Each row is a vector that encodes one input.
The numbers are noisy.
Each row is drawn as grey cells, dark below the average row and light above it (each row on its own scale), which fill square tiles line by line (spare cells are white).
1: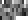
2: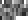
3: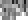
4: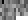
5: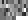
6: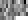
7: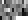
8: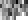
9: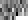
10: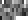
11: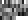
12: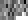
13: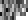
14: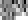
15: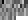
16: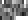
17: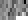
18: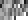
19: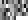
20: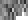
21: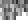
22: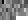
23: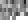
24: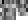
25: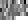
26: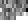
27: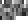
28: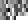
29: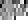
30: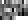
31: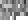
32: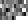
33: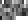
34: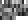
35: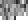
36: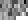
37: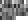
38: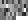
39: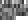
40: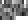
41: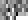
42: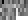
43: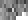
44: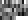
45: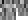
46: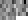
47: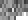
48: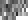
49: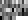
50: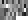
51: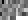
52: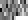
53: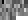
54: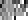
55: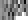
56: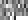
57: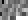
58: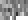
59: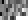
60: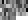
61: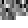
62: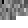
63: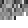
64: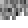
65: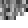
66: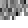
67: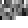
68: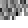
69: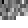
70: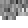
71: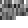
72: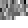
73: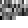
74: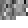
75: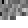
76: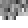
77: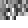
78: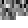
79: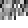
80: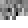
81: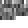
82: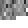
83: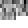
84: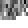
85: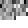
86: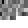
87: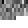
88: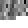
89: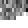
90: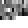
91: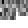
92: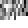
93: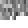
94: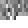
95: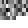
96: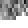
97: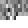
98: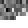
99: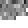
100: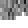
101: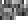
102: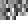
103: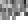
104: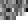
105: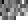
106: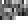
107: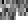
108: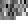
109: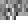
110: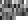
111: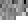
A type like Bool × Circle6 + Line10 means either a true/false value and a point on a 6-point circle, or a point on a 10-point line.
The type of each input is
(Bool × Bool × Bool + Unit) × Line9 + Line5.
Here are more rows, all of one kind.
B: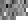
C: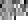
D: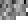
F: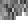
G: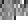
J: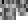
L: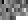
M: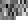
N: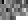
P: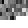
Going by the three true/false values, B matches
C, D and G.
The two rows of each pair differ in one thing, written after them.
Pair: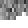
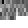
the place on the 9-point line
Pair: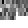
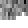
the place on the 9-point line
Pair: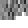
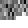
one of the three true/false values
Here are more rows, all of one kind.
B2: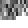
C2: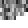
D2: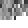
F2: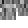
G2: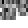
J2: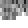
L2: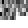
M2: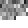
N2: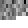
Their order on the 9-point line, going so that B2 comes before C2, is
N2, B2, J2, M2, D2, C2, F2, G2, L2.
